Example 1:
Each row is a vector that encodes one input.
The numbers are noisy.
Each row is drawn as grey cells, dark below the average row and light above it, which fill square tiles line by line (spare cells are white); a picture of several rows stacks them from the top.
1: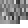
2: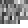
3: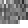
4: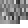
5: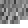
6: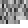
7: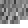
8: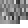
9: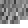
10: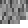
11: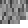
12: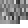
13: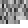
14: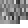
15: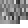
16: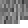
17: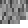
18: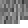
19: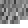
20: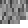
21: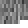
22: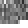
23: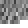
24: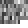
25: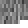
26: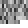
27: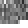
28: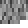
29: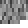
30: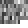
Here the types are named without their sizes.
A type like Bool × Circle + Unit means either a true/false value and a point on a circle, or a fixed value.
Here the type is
Tree.
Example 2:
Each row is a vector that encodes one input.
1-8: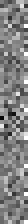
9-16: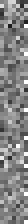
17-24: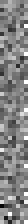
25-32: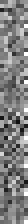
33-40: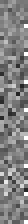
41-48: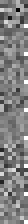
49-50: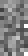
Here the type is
Line8.
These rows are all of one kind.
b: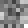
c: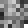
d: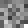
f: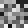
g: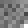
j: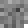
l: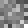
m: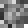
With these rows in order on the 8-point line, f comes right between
b and l.
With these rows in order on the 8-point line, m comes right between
d and j.
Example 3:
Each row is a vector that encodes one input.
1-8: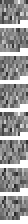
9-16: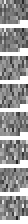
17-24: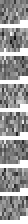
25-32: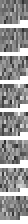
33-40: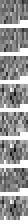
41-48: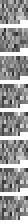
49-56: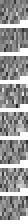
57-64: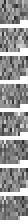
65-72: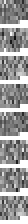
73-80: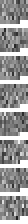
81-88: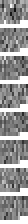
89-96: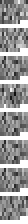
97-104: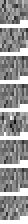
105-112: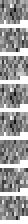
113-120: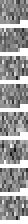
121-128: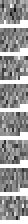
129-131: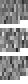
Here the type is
Tree10.
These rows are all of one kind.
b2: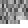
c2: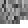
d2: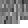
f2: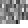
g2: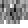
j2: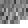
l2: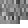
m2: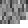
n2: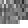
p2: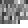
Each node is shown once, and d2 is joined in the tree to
j2, m2 and n2.
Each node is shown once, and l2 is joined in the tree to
f2, g2 and n2.
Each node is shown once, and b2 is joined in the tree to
j2.
